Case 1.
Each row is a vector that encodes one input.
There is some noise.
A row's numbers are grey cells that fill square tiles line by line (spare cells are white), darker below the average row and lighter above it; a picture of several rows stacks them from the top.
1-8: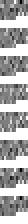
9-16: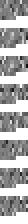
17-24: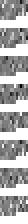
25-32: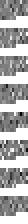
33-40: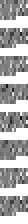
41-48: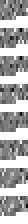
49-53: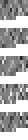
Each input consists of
a point on a 6-point circle.
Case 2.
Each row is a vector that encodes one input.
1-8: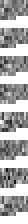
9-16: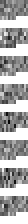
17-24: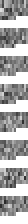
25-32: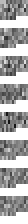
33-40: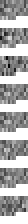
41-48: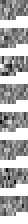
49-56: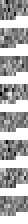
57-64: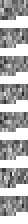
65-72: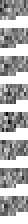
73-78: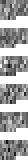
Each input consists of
a point on a 6-point circle.
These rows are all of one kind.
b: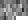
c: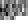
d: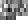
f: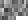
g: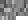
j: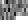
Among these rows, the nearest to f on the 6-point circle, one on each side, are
b and d.
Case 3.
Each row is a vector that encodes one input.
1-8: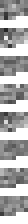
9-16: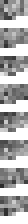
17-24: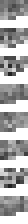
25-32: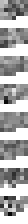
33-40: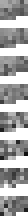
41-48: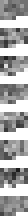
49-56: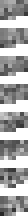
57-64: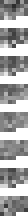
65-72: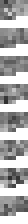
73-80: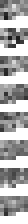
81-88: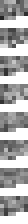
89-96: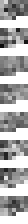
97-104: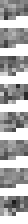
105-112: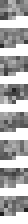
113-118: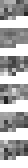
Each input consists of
a point on a 7-point line.
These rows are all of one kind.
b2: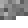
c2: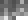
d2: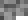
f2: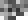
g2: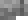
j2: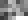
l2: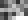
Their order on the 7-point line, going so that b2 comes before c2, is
l2, j2, g2, b2, d2, f2, c2.
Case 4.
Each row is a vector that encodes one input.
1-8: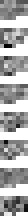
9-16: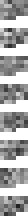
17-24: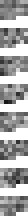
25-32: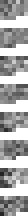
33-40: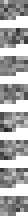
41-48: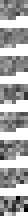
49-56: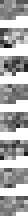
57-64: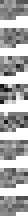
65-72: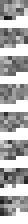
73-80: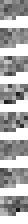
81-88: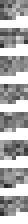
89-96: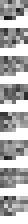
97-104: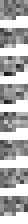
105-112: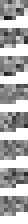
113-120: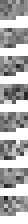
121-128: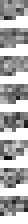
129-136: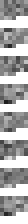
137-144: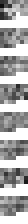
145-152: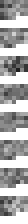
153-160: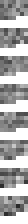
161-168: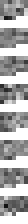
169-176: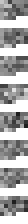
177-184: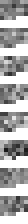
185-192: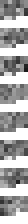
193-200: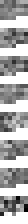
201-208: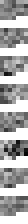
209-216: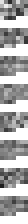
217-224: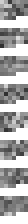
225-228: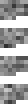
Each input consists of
three true/false values.
